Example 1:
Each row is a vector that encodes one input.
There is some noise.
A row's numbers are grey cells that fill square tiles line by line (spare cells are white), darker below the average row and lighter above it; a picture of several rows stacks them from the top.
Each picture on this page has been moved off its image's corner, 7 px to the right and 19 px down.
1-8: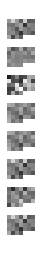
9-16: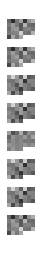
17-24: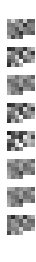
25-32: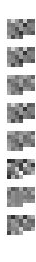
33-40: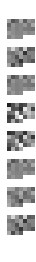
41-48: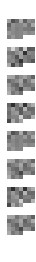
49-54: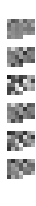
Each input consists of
a point on a 6-point line.
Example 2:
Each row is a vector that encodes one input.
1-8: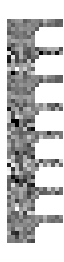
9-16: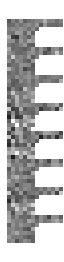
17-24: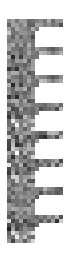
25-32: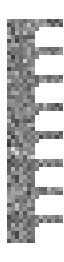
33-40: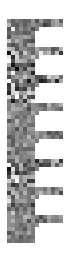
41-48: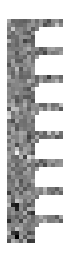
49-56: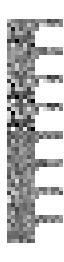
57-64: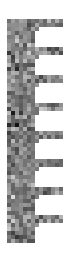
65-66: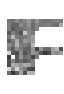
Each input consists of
a node of a 13-node tree.
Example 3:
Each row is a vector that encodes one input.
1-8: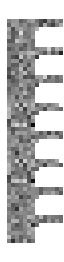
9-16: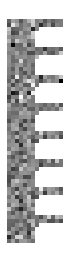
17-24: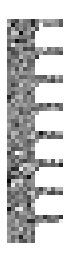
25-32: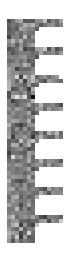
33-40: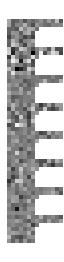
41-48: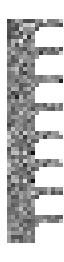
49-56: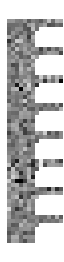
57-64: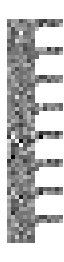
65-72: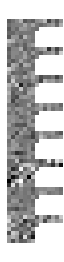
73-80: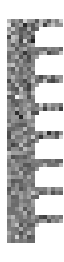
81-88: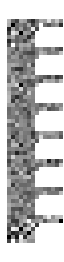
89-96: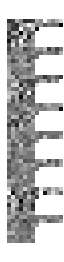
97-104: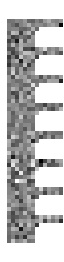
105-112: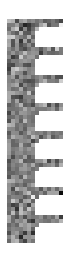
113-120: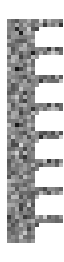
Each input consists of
either a fixed value, or a node of an 11-node tree.
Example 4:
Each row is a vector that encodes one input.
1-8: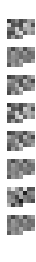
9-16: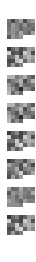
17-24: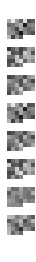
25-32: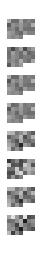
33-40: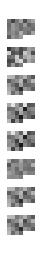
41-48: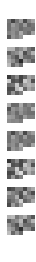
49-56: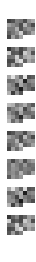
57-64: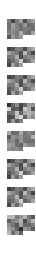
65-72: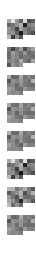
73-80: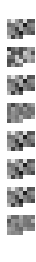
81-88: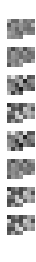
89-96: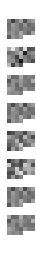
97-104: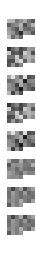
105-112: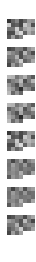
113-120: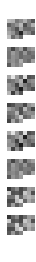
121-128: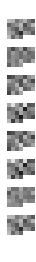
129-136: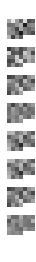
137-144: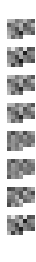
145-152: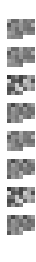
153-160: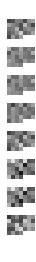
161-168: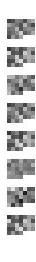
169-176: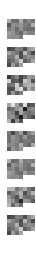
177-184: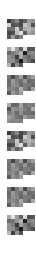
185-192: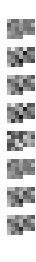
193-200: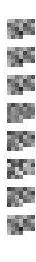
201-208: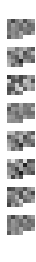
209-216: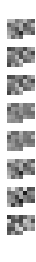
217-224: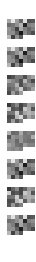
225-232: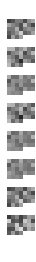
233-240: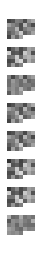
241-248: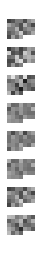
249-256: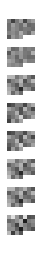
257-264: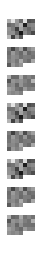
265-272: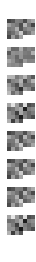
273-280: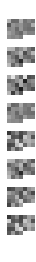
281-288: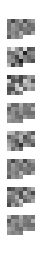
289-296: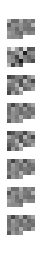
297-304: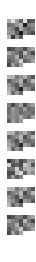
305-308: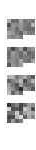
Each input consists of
a point on a 6-point line.
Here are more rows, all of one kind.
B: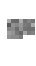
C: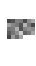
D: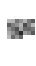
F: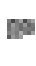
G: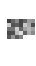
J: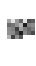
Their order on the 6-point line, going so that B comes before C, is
J, D, B, F, C, G.
